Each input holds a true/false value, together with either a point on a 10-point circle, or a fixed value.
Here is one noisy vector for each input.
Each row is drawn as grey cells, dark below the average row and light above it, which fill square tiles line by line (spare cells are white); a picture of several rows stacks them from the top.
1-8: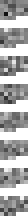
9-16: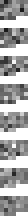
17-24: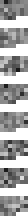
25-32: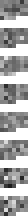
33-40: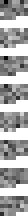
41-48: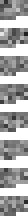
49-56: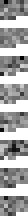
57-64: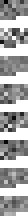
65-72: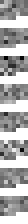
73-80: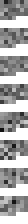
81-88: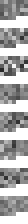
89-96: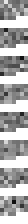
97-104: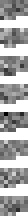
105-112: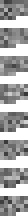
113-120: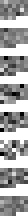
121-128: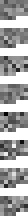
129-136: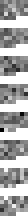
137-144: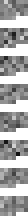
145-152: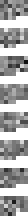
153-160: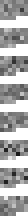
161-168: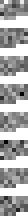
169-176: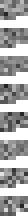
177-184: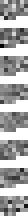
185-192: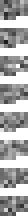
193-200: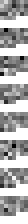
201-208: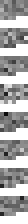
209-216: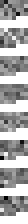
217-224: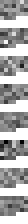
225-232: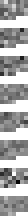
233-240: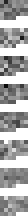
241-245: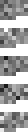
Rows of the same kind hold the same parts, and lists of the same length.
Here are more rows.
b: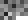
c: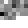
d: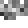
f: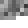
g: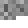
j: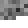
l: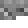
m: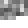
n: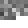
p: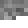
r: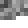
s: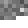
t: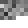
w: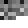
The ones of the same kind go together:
b, c, d, f, g, j, l, n, p, r, s
m, t, w

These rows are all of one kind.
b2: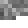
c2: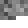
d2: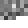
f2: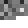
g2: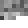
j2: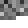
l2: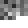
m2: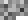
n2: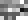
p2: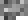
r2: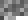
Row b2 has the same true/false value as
d2, g2, m2 and r2.
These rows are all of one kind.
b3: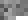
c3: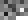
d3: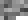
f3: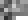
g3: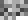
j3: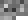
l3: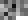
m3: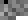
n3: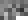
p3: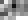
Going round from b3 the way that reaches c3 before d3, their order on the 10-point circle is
b3, c3, j3, g3, m3, n3, l3, d3, f3, p3.
